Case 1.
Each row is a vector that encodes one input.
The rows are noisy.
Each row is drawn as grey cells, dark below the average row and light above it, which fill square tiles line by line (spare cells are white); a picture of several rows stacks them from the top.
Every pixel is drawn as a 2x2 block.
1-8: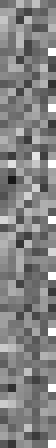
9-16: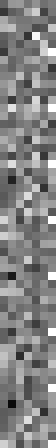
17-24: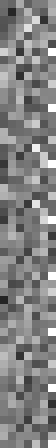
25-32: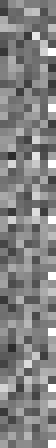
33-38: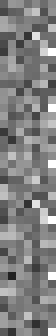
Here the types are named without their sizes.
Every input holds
a node of a tree.
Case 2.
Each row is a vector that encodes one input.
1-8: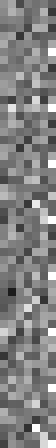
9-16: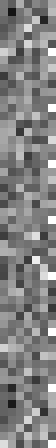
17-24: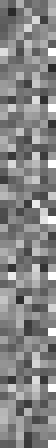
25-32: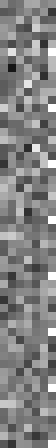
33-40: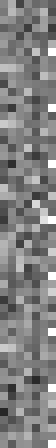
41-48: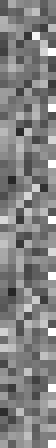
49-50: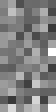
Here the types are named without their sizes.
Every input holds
a node of a tree.
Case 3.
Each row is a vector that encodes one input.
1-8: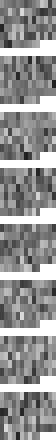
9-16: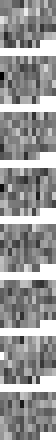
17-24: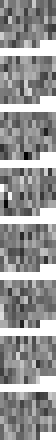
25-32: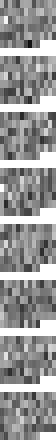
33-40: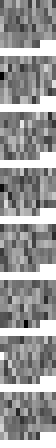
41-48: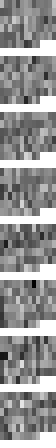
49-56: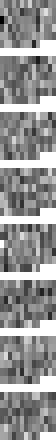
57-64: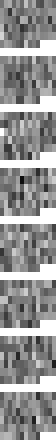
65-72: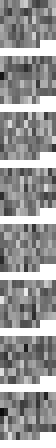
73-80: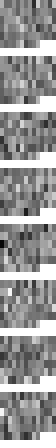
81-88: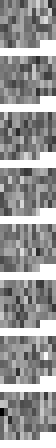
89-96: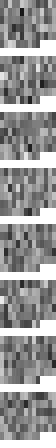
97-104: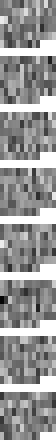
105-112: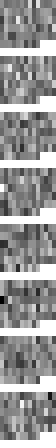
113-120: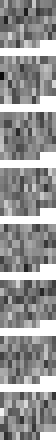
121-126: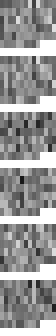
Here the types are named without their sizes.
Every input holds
five true/false values.
